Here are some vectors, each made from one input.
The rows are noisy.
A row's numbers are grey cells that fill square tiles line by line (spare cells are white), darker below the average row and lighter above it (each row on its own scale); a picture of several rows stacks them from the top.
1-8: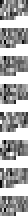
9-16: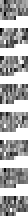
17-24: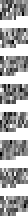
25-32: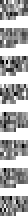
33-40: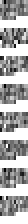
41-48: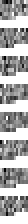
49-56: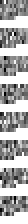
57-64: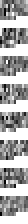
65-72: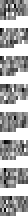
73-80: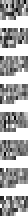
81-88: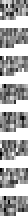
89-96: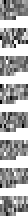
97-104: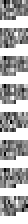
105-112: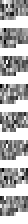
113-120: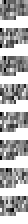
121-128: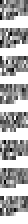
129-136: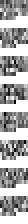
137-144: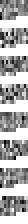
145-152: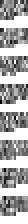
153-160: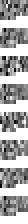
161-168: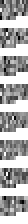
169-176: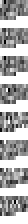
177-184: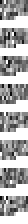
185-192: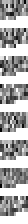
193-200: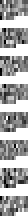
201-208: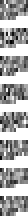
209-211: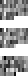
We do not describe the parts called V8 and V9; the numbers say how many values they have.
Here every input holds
either a node of a 10-node tree, or four true/false values, a value of V8 and a value of V9.
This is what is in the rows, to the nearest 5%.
About 15% of them hold a node of a 10-node tree. The rest hold four true/false values, a value of V8 and a value of V9.
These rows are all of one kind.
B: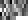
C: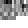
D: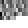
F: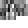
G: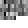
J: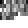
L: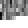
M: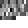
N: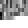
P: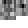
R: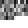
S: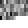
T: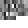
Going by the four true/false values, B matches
C and G.
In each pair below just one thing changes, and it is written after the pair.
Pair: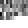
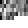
the value of V8
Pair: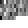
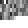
the value of V9
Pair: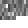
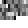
one of the four true/false values
